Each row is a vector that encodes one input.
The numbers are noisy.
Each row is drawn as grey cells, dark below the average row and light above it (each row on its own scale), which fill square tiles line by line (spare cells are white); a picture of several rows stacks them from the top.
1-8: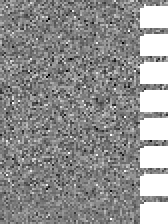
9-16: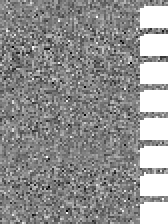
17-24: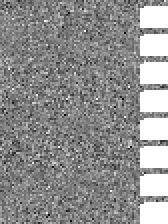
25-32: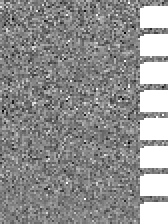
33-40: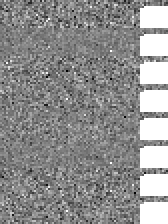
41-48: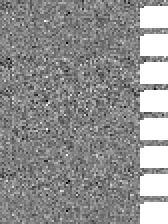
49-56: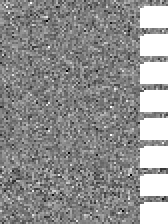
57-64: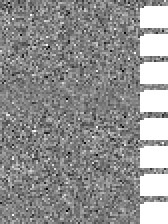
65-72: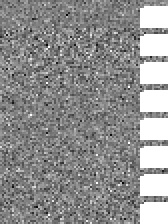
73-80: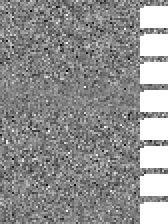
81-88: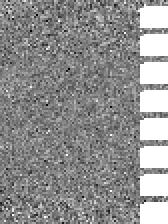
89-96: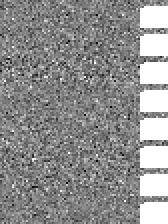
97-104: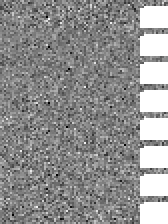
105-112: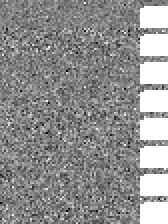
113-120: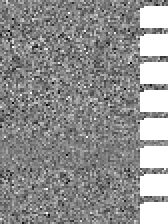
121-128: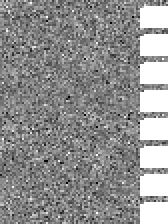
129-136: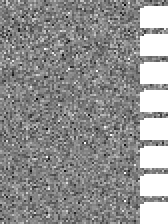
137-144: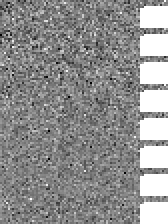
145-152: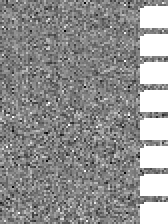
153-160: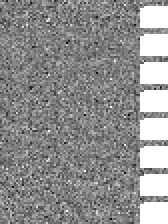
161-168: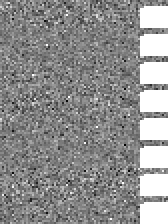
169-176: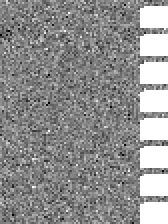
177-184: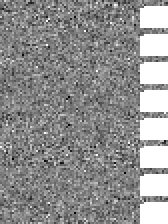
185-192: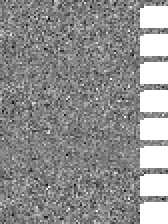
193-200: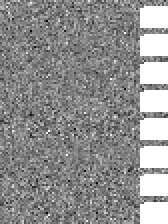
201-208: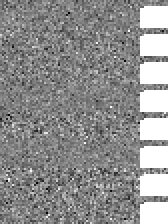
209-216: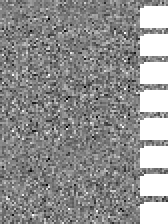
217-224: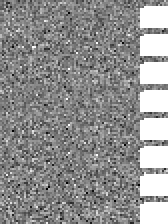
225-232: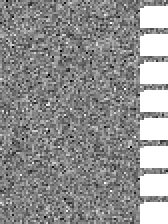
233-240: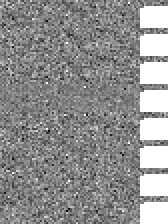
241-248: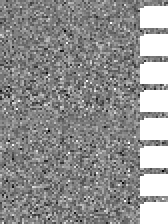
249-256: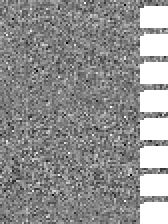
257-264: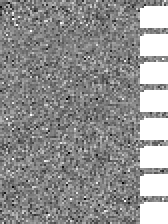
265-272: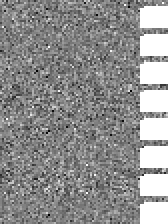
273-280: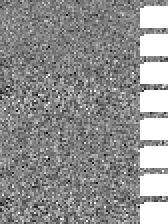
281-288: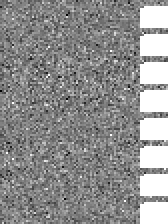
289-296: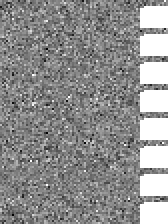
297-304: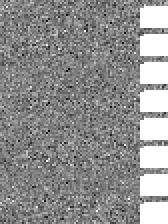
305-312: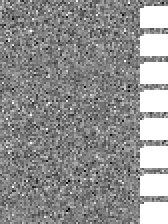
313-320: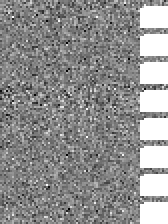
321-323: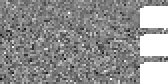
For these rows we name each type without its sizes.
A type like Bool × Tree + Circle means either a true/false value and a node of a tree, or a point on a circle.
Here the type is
Bool × Circle + Unit.
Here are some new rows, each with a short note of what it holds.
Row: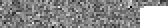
a fixed value
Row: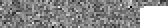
a fixed value
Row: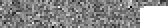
a fixed value
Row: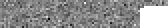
a point on a circle and a true/false value
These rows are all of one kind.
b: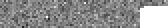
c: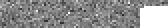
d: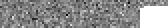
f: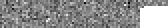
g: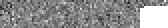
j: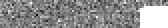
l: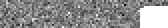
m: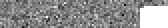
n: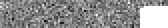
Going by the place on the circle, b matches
g and m.
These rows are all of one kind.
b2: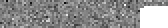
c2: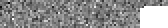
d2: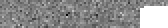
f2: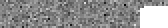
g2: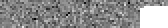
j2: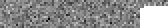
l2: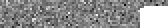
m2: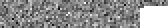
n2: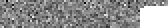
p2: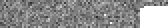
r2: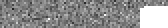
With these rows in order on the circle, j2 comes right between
d2 and f2.
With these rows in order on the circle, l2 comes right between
m2 and p2.
